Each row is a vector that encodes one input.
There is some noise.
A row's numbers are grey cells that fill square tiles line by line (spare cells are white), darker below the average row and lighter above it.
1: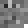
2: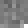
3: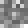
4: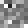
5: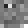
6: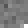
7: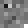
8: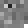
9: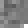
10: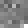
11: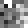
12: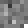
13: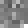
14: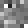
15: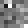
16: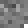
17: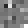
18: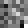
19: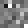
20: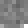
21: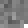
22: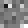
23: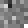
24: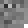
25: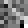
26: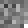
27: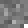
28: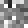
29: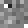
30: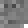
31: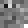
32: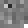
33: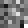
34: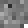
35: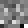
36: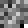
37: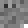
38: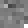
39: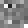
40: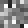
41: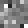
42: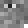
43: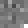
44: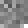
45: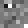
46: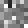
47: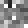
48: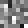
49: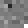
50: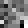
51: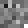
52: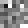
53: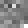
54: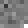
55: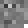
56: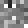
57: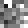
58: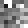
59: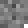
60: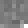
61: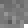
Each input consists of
either a fixed value, or a node of an 8-node tree and a true/false value.
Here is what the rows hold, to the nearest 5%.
About 10% of them hold a fixed value. The rest hold a node of an 8-node tree and a true/false value.
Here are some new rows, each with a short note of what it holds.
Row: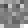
a node of an 8-node tree and a true/false value
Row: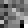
a fixed value
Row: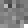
a node of an 8-node tree and a true/false value
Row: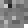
a node of an 8-node tree and a true/false value
